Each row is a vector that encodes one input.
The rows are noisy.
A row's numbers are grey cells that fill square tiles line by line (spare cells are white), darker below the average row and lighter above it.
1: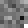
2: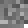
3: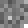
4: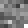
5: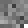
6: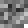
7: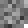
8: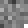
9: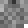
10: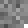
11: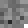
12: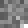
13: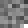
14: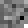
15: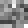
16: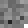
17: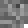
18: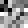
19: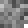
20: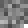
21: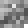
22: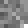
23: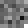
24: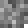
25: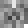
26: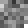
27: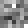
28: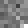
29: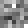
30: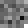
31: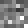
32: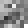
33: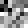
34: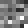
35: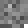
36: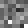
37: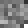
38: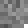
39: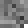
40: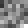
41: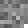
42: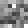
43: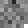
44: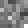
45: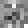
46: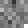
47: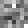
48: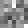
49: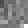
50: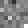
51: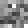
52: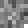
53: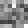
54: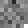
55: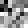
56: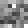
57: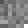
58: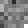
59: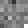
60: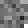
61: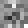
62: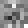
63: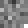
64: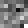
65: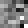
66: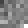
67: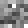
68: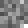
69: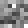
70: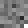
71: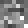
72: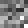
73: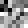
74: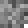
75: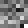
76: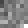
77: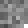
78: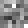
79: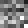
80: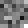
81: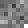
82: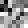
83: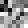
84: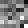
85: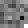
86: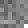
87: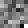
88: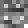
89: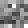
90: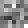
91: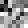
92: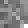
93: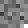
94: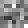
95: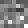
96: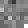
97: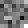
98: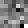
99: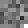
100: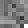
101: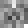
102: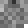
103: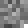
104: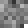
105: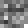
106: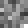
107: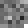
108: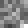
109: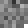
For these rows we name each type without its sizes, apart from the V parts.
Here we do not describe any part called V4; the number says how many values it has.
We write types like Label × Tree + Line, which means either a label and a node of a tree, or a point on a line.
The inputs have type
List(Bool × V4).
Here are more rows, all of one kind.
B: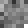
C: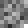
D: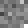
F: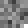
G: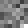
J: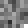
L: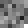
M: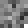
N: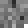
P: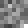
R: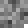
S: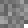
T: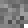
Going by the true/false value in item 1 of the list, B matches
D, N, S and T.
